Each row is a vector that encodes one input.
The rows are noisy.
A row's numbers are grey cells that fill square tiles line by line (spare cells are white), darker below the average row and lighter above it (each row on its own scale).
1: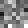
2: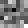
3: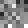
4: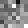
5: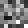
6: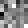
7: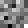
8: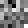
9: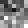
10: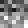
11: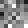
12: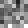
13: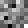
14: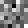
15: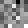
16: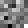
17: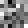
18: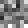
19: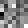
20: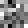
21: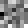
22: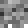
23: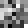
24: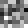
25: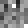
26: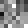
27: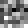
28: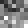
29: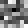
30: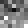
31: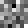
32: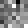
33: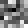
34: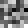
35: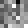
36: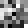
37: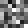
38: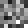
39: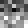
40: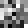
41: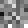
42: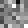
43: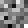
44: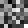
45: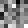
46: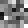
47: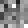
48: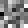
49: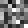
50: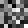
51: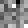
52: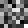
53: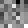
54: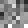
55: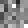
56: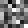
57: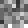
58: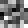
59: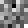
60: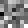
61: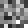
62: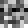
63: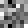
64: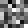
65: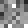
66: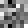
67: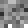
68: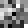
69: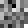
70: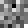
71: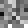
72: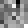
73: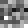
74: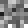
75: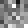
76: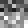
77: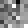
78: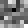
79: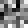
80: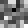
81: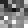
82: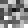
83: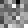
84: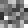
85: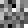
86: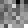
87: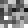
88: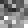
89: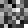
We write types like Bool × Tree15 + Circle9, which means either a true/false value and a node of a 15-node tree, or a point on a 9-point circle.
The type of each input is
Bool × (Circle8 + Unit) + Tree8.
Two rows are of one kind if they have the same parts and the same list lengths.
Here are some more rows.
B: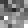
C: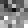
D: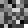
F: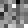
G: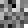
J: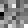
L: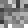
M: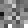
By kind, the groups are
B, C
D, G
F, J, L, M

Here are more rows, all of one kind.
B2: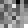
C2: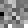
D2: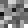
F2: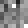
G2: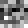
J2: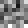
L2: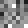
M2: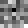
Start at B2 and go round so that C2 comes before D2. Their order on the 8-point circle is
B2, L2, C2, D2, G2, M2, J2, F2.
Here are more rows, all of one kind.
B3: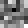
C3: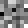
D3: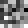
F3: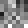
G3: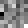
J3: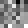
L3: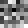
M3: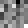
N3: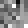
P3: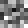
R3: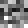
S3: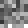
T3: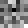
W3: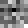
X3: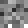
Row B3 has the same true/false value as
C3, G3, M3 and P3.
